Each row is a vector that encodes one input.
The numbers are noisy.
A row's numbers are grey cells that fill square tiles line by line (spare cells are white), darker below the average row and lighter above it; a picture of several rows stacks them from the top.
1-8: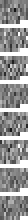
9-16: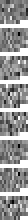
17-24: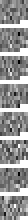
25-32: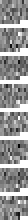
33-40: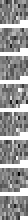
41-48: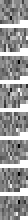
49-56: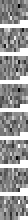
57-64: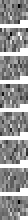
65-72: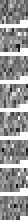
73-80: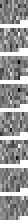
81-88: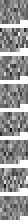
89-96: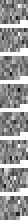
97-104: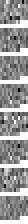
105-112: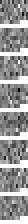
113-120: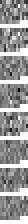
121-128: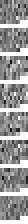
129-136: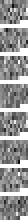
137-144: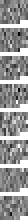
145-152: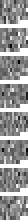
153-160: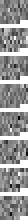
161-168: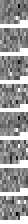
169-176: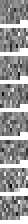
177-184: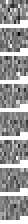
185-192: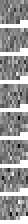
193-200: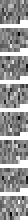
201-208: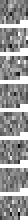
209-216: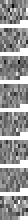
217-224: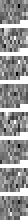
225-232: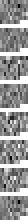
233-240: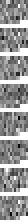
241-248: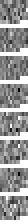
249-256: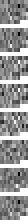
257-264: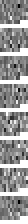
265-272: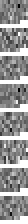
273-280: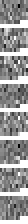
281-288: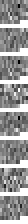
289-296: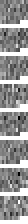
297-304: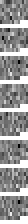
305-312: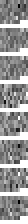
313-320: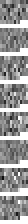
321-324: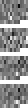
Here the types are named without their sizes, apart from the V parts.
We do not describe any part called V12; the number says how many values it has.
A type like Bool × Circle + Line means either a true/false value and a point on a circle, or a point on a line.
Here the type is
((Bool × Bool × Bool + Unit) × V12 + Circle) × Line.
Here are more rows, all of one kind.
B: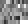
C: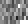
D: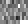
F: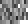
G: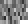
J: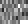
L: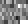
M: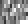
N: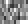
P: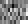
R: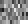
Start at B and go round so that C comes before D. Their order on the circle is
B, M, R, G, F, P, C, J, L, D, N.
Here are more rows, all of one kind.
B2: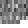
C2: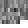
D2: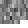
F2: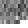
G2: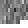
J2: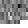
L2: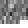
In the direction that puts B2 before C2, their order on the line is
J2, F2, B2, D2, C2, G2, L2.
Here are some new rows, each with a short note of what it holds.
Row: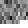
a point on a line, three true/false values and a value of V12
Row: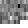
a point on a line, three true/false values and a value of V12
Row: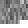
a point on a line, three true/false values and a value of V12
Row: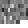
a point on a line and a value of V12
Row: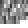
a point on a circle and a point on a line
